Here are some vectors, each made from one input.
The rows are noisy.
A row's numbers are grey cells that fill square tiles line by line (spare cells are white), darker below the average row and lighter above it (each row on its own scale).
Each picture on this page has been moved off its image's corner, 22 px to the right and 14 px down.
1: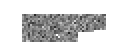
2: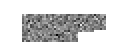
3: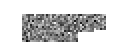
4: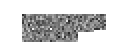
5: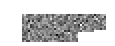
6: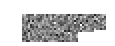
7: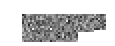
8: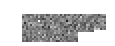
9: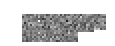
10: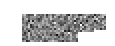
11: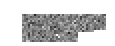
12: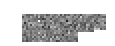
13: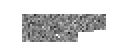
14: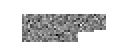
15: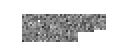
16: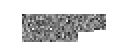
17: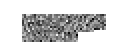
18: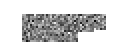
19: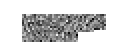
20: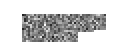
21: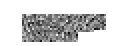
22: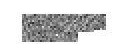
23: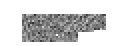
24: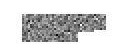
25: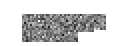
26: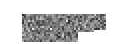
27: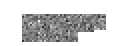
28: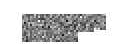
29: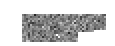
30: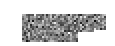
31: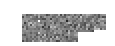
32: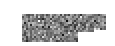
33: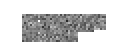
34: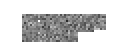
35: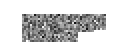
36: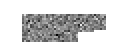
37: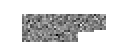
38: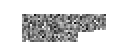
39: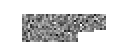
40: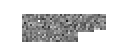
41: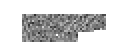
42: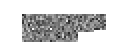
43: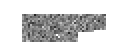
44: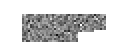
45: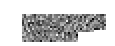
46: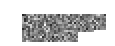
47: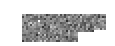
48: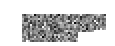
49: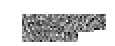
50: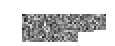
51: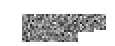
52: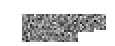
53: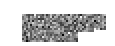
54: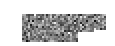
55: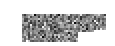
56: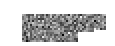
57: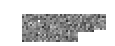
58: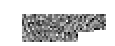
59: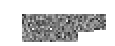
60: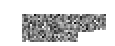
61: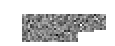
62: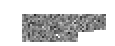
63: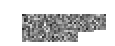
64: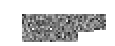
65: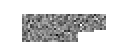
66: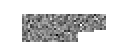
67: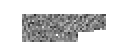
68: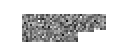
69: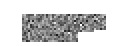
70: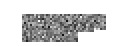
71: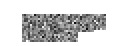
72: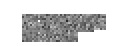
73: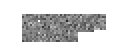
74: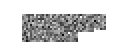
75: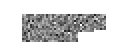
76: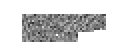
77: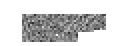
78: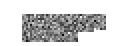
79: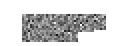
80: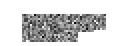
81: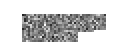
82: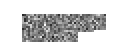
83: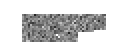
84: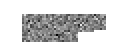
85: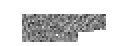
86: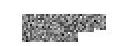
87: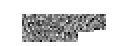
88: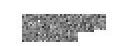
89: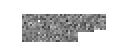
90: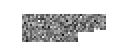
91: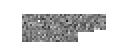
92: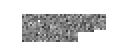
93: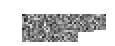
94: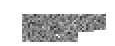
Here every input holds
either a point on a 6-point line, or a point on a 9-point line.
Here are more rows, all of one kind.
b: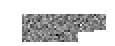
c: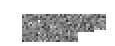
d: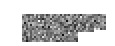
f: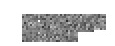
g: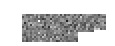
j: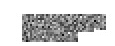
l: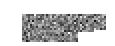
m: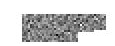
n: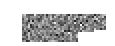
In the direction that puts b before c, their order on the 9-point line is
b, m, n, l, j, d, g, f, c.
